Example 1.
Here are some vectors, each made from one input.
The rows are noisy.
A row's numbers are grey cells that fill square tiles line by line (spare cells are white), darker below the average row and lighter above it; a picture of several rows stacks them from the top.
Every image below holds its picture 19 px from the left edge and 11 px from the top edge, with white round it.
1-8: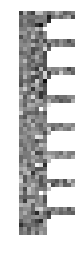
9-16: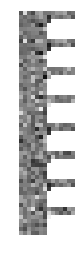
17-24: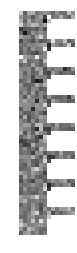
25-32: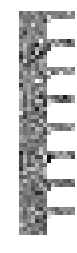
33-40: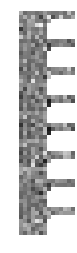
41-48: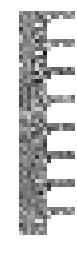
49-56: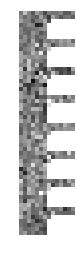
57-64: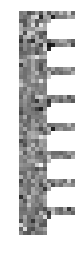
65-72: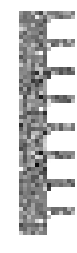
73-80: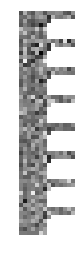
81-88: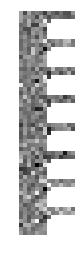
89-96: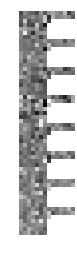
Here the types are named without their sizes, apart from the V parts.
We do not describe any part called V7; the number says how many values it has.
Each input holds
a true/false value, together with either a point on a line, or a value of V7.
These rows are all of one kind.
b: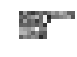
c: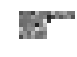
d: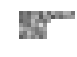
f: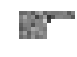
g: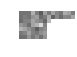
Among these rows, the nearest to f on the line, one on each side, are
b and c.
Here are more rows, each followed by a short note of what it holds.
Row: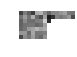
a point on a line and a true/false value
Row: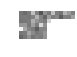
a point on a line and a true/false value
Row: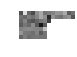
a true/false value and a value of V7
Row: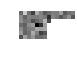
a true/false value and a value of V7
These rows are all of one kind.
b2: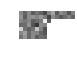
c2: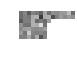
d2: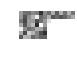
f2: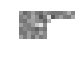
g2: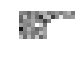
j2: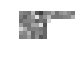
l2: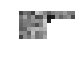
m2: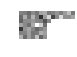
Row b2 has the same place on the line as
f2 and m2.
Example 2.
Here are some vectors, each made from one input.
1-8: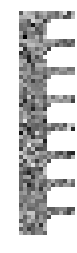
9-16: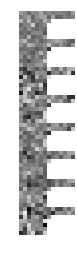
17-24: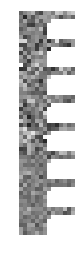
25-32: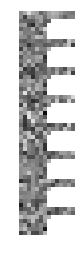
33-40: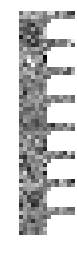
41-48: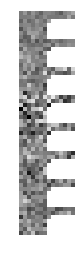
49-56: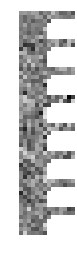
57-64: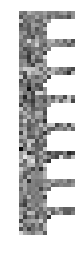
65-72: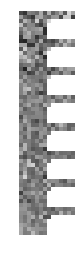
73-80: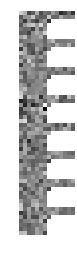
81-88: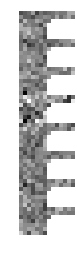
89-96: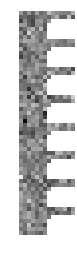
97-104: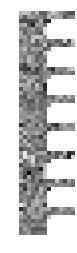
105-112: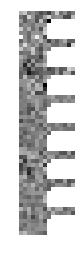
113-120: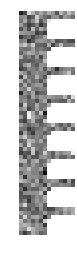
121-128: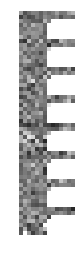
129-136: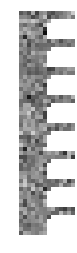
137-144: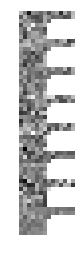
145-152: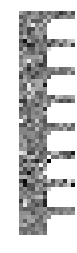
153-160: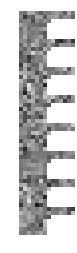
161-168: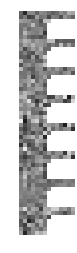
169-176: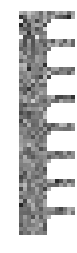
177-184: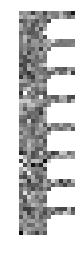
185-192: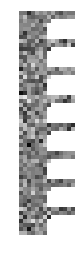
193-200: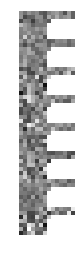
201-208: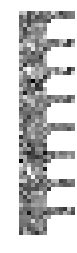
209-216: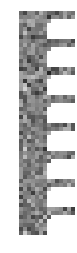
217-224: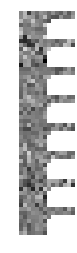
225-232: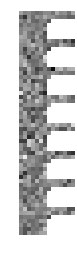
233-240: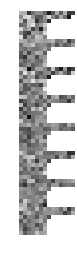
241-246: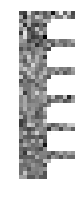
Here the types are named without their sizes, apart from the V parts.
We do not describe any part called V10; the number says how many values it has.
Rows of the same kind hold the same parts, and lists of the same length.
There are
2 kinds of row.
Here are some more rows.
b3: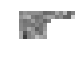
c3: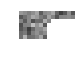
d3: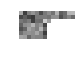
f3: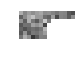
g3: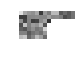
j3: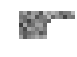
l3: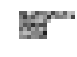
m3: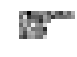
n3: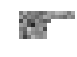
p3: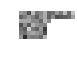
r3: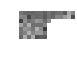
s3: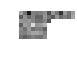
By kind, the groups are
b3, d3, f3, g3, m3, n3, p3, s3
c3, j3, l3, r3

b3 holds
a true/false value and a value of V10.
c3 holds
a node of a tree.
